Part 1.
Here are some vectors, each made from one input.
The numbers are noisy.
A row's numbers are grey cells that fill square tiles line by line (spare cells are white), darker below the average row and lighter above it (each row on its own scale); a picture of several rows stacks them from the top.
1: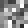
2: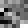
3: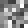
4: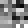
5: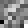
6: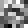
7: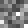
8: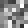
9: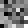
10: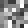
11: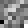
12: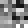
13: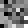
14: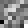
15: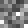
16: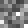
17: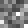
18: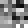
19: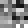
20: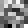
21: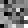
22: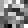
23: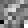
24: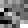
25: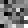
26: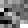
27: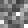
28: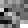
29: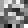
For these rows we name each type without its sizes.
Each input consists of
a label.
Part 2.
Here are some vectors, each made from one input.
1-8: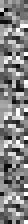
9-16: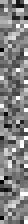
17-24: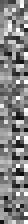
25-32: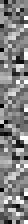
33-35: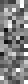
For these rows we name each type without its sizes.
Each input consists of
a label.
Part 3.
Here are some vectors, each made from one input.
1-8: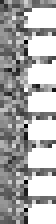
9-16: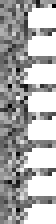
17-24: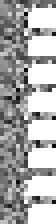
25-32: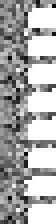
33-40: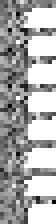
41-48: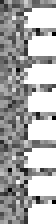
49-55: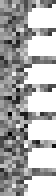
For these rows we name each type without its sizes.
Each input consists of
a point on a circle.
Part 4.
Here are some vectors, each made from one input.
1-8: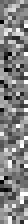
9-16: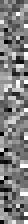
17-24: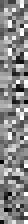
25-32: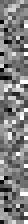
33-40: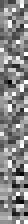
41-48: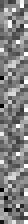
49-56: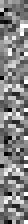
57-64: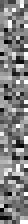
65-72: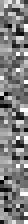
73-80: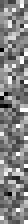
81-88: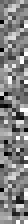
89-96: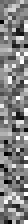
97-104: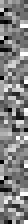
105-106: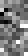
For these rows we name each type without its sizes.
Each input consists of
a label.
